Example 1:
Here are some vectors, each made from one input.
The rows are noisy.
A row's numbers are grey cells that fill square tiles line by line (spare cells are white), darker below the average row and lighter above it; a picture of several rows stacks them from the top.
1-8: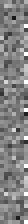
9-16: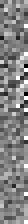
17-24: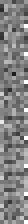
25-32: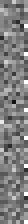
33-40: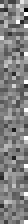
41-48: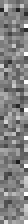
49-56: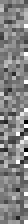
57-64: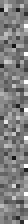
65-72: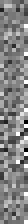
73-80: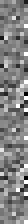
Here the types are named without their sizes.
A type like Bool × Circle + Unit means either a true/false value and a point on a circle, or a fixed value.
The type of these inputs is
Circle + Tree + Unit.
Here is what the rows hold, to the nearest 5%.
About 50% of them hold a point on a circle. About 10% of them hold a fixed value. The rest hold a node of a tree.
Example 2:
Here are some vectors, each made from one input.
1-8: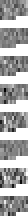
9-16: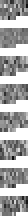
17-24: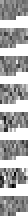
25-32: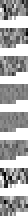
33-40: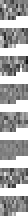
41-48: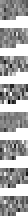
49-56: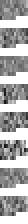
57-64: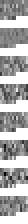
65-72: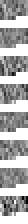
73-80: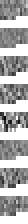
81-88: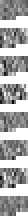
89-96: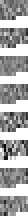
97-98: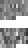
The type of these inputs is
Bool × Line6.
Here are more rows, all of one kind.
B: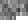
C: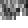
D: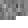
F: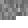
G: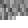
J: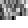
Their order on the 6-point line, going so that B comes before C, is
J, F, D, G, B, C.
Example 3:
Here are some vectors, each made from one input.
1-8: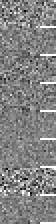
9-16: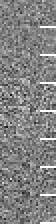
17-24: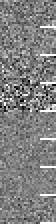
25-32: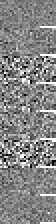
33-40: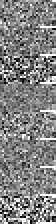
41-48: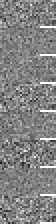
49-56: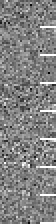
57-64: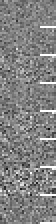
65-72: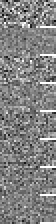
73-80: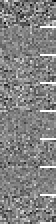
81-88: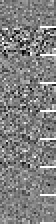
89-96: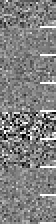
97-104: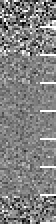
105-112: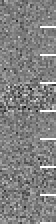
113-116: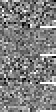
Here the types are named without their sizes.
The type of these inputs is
(Circle + Unit) × Line.
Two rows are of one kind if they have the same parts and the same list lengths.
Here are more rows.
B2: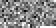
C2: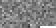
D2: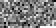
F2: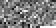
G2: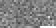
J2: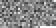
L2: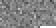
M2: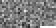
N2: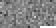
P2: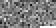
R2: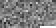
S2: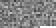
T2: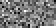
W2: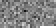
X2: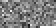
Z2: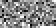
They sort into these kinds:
B2, C2, D2, G2, J2, L2, W2, X2, Z2
F2, M2, N2, P2, R2, S2, T2

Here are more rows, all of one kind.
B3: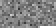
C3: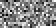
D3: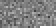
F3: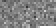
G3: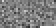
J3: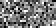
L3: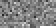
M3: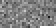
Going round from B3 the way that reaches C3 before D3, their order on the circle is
B3, M3, C3, G3, L3, D3, J3, F3.
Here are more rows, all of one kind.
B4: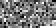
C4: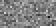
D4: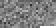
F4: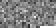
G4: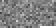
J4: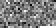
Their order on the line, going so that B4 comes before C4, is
J4, B4, D4, F4, C4, G4.
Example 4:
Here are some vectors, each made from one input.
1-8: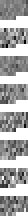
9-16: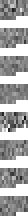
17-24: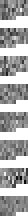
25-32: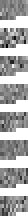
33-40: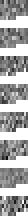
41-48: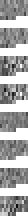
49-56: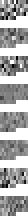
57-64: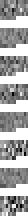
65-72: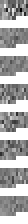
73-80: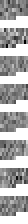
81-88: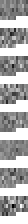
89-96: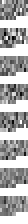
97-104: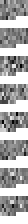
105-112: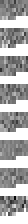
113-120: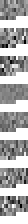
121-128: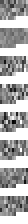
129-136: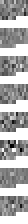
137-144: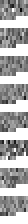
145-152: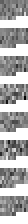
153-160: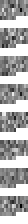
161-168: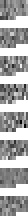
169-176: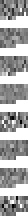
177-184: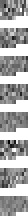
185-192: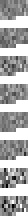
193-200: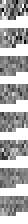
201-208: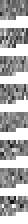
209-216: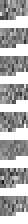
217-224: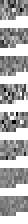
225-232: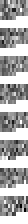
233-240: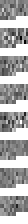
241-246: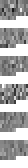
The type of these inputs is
Bool × Line4 × Line4 + Unit.
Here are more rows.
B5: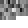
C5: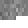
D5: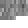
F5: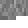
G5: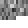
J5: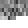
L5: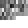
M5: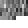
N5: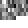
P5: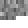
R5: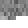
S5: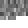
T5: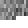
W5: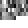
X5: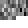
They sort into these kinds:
B5, C5, D5, F5, G5, J5, L5, M5, P5, R5, S5, T5, X5
N5, W5

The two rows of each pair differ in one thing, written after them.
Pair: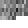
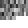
the true/false value
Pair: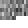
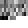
the true/false value
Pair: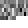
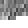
the place on one of the two 4-point lines
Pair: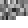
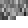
the true/false value
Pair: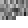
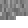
the place on one of the two 4-point lines
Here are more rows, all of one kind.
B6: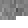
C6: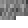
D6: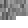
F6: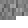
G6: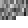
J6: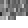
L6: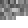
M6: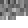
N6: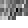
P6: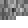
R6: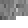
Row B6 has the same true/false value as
D6 and N6.
